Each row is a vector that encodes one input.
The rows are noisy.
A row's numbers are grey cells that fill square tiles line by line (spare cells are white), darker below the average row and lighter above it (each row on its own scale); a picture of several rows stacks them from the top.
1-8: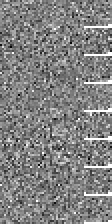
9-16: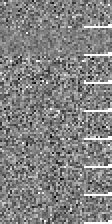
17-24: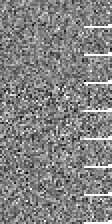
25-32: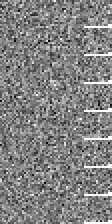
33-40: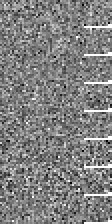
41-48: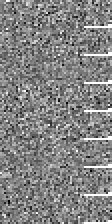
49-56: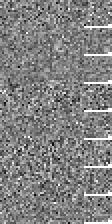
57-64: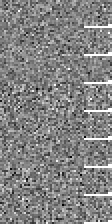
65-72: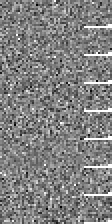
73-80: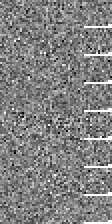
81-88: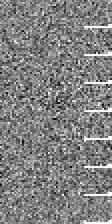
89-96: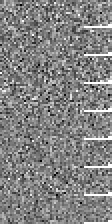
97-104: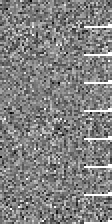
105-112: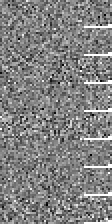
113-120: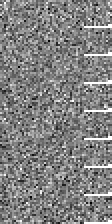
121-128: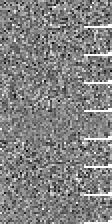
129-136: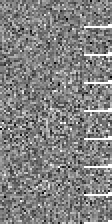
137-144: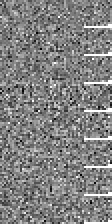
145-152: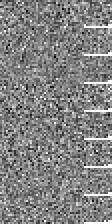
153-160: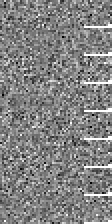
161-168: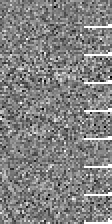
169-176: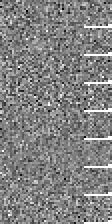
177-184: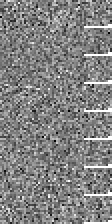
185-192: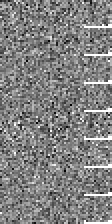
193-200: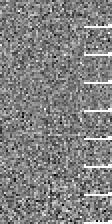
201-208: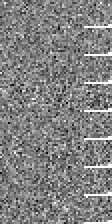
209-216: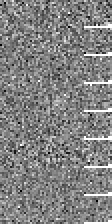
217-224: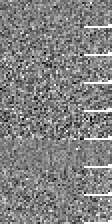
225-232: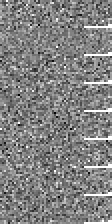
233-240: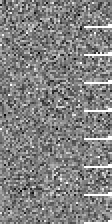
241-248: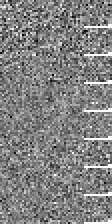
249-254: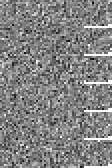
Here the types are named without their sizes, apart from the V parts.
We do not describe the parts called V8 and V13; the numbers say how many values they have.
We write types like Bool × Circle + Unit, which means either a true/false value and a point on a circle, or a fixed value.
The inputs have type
Label + (Line + V8) × V13.
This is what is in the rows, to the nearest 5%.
About 25% of them hold a label. The rest hold a value of V13, together with either a point on a line, or a value of V8.
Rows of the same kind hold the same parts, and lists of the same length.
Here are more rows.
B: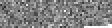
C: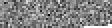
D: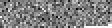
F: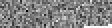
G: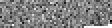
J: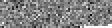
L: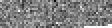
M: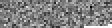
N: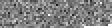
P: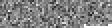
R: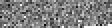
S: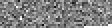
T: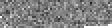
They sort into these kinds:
B, D, M, S, T
C, G, J, L, R
F, N, P

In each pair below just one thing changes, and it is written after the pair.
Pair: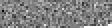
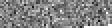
the value of V13
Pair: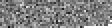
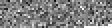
the value of V13
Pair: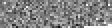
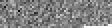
the value of V13
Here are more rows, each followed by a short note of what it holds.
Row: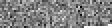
a value of V8 and a value of V13
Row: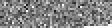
a point on a line and a value of V13
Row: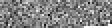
a label
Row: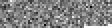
a value of V8 and a value of V13
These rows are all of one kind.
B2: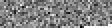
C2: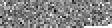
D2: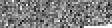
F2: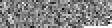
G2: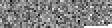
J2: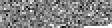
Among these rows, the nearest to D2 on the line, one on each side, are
B2 and F2.
